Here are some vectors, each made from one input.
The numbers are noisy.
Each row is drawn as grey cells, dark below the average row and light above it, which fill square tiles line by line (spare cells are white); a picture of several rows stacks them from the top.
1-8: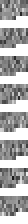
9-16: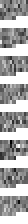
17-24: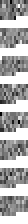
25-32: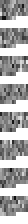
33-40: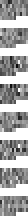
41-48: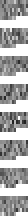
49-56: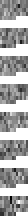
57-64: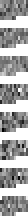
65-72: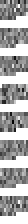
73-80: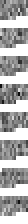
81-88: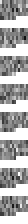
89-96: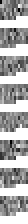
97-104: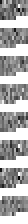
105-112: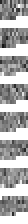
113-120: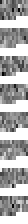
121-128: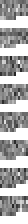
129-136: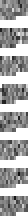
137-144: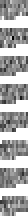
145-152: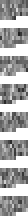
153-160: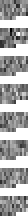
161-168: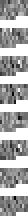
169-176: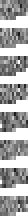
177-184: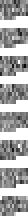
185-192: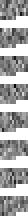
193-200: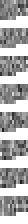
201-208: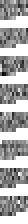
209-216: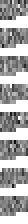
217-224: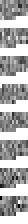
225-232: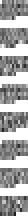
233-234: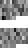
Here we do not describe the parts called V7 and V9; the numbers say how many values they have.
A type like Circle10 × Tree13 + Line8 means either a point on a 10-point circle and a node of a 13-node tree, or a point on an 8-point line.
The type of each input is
(Line4 × V7 + List3(Circle8)) × V9.
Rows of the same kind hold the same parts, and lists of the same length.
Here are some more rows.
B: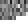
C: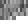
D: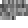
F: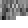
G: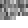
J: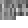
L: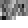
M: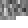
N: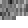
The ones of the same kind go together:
B
C, G, J
D
F, L
M, N

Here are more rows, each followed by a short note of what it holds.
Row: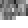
a value of V9, together with a list of one item
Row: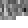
a value of V9, together with a list of one item
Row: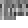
a value of V9, together with a list of three items
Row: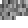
a value of V9, together with a list of one item
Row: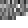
a point on a 4-point line, a value of V7 and a value of V9
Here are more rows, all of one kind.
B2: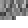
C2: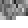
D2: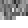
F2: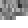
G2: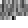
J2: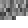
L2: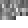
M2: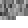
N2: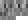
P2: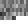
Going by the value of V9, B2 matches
J2, M2, N2 and P2.
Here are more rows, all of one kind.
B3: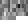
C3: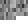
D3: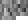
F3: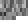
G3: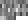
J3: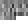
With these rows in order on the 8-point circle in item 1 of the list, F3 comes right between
D3 and J3.
